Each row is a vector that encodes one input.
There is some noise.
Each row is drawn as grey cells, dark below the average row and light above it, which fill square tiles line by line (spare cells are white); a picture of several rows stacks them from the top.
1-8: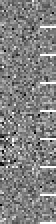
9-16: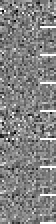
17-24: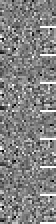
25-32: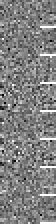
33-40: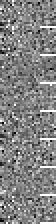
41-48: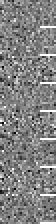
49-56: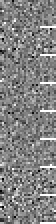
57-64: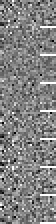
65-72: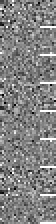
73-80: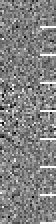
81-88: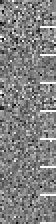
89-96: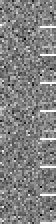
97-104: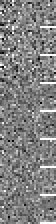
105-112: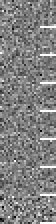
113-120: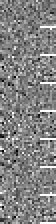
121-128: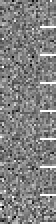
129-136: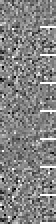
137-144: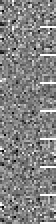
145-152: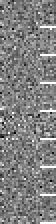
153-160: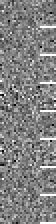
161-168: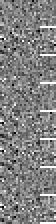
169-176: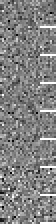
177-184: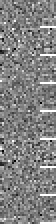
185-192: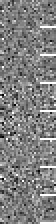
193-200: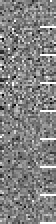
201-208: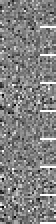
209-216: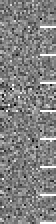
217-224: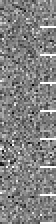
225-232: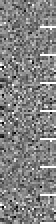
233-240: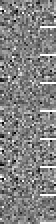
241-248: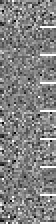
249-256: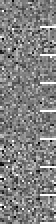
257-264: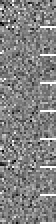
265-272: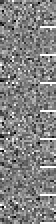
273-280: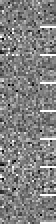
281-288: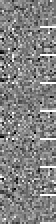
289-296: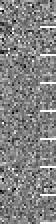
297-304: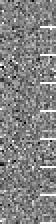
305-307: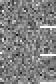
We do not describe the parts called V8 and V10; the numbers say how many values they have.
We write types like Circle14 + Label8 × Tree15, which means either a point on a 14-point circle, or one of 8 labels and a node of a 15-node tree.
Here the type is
Circle11 × Tree11 + (Line7 + V8) × V10.
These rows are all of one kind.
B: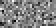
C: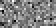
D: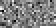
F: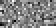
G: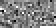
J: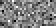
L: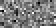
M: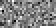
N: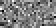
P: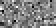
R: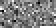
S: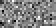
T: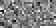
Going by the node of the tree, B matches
J and M.
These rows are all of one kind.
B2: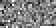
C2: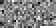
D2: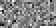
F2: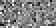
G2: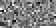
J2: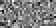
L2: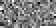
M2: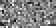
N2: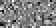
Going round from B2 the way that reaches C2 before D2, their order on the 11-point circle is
B2, G2, J2, L2, N2, C2, M2, D2, F2.
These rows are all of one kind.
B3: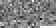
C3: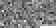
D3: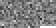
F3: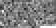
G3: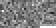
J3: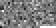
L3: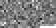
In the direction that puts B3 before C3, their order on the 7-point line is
L3, B3, D3, C3, G3, F3, J3.
